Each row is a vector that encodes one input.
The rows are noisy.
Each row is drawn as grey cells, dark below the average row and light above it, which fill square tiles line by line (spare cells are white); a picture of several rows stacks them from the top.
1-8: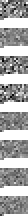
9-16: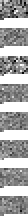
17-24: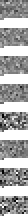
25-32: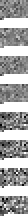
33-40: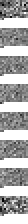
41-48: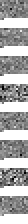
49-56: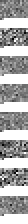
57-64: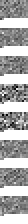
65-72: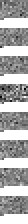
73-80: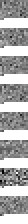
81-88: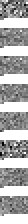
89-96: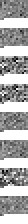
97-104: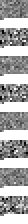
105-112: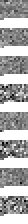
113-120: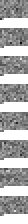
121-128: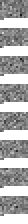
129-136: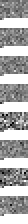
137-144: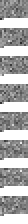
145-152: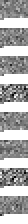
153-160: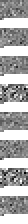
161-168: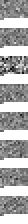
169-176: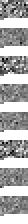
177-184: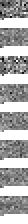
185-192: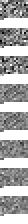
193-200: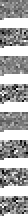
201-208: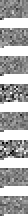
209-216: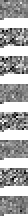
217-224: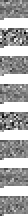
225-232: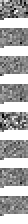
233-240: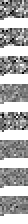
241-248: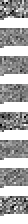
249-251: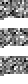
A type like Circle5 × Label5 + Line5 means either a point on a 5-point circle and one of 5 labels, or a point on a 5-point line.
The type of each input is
Circle18 + Tree12 + Unit.
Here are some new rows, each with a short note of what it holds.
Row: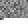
a point on an 18-point circle
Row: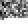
a node of a 12-node tree
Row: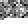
a node of a 12-node tree
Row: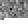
a point on an 18-point circle
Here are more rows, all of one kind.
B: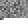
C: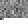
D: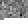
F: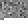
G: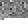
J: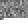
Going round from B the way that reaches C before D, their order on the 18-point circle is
B, C, J, G, F, D.
